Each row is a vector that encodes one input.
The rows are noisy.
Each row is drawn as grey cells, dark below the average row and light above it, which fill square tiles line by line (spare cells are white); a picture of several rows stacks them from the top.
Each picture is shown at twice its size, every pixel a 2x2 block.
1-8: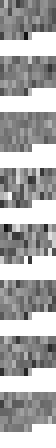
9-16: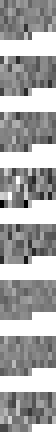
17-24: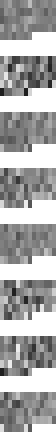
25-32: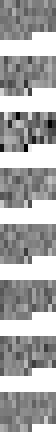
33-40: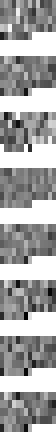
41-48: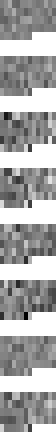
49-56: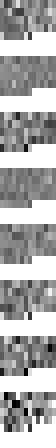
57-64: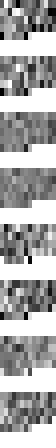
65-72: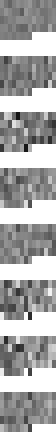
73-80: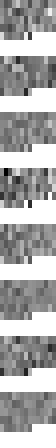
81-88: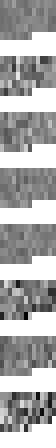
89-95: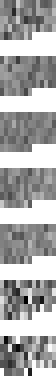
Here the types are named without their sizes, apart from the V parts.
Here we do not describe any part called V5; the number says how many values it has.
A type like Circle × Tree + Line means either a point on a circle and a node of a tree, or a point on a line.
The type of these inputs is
(Bool × Bool × Bool × Bool + Unit) × V5 + Line.
